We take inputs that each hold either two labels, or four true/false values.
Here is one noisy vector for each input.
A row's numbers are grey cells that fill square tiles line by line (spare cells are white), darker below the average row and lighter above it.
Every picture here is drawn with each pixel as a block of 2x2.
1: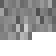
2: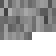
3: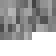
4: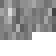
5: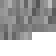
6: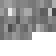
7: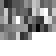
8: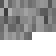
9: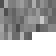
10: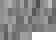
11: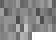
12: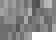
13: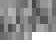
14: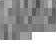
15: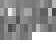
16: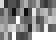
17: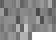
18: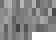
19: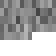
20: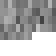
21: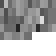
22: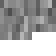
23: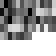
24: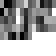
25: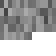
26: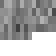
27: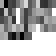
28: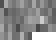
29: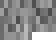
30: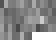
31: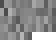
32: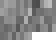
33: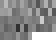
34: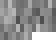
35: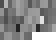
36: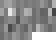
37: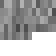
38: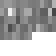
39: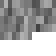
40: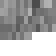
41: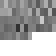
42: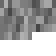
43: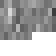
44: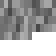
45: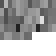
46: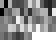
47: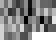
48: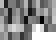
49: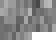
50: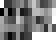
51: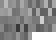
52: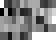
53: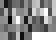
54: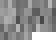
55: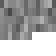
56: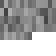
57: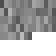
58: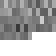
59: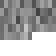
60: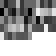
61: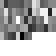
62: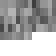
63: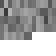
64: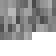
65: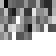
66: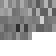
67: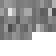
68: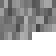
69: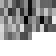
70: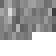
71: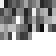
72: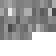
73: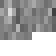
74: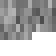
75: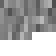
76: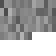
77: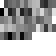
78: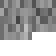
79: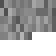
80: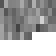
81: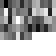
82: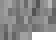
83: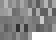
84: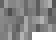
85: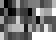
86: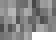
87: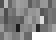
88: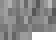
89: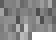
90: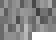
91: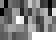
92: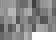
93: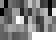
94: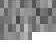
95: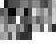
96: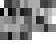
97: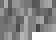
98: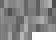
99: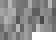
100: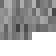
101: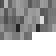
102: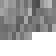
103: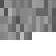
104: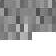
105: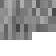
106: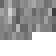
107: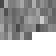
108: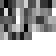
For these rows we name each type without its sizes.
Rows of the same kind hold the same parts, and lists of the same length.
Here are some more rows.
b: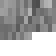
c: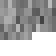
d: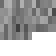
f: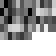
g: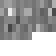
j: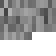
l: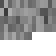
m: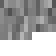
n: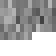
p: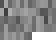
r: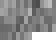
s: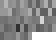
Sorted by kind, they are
b, c, d, g, j, l, m, n, p, r, s
f

